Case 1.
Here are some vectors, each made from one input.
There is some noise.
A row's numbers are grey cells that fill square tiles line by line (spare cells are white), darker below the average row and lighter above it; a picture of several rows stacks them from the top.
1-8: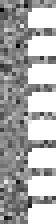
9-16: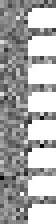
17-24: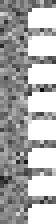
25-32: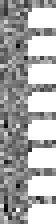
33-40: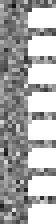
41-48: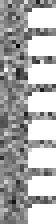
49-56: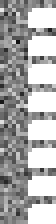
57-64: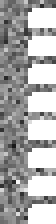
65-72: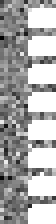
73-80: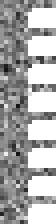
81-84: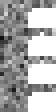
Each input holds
either a point on a 9-point circle, or a point on a 7-point line.
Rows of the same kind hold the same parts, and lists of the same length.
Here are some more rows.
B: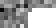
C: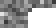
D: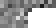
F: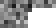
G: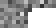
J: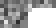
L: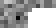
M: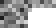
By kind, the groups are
B, J, M
C, D, F, G, L

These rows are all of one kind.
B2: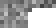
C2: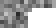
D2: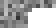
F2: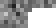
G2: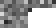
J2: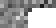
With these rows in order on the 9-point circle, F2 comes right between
C2 and G2.
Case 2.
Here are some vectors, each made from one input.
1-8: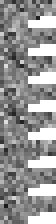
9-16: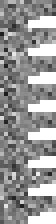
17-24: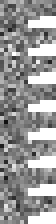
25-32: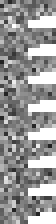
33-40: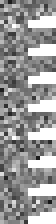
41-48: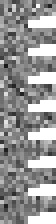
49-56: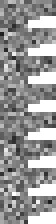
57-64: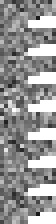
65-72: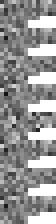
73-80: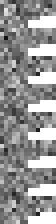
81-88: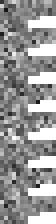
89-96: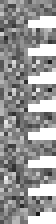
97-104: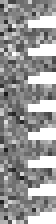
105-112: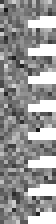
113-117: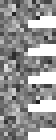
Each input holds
either a point on a 7-point line, or a point on an 8-point line.
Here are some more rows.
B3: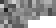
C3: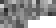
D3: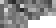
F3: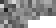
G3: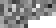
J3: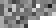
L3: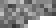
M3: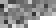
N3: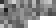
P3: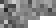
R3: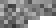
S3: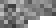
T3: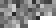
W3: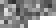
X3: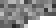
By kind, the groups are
B3, C3, F3, L3, N3, P3, R3, S3, X3
D3, G3, J3, M3, T3, W3

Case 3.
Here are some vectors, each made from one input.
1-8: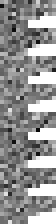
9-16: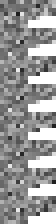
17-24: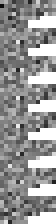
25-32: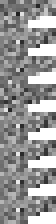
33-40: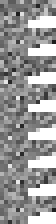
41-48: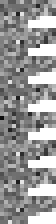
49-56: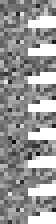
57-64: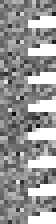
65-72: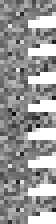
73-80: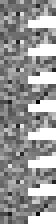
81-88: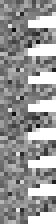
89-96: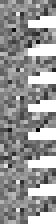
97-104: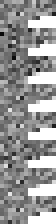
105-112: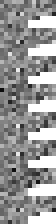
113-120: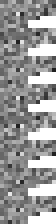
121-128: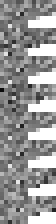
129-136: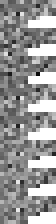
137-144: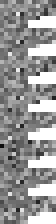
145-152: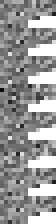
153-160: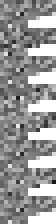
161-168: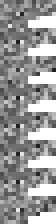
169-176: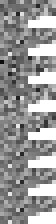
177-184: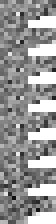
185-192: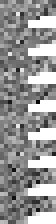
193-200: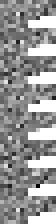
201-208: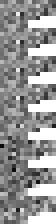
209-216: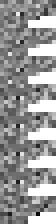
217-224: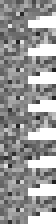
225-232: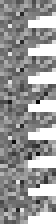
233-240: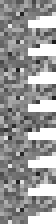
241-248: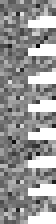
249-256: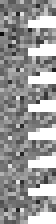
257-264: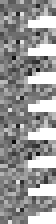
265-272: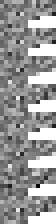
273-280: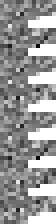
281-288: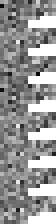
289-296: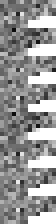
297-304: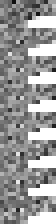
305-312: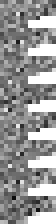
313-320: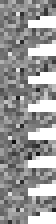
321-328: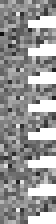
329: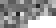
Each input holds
one of 4 labels and a true/false value.
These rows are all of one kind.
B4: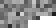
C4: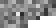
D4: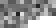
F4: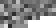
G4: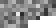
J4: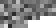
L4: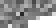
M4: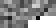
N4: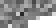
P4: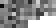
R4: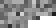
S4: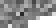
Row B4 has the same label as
D4 and R4.
